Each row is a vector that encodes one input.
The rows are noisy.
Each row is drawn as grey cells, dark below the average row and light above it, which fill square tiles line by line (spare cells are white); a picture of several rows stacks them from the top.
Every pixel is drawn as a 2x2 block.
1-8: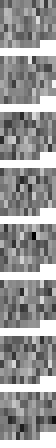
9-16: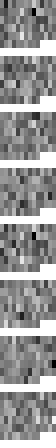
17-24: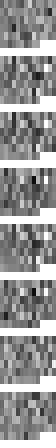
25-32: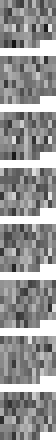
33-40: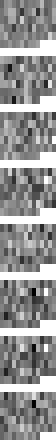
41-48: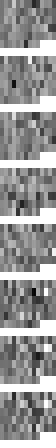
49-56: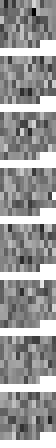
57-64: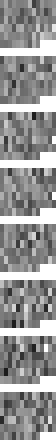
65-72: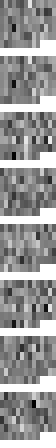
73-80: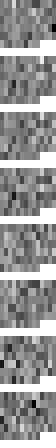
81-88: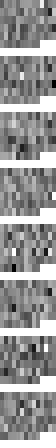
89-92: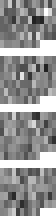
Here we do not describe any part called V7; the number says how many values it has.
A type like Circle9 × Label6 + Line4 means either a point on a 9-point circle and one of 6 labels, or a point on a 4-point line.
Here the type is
Line4 × V7 + Line5.
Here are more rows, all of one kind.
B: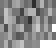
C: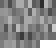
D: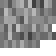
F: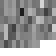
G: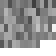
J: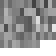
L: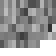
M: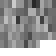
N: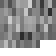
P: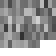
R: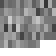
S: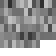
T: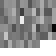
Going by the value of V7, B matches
G, J, P and R.
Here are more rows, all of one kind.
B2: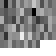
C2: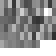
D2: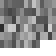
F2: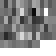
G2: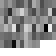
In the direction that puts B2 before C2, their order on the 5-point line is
G2, D2, B2, F2, C2.
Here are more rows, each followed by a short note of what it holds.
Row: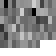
a point on a 5-point line
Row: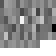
a point on a 4-point line and a value of V7
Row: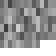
a point on a 4-point line and a value of V7
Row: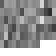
a point on a 4-point line and a value of V7
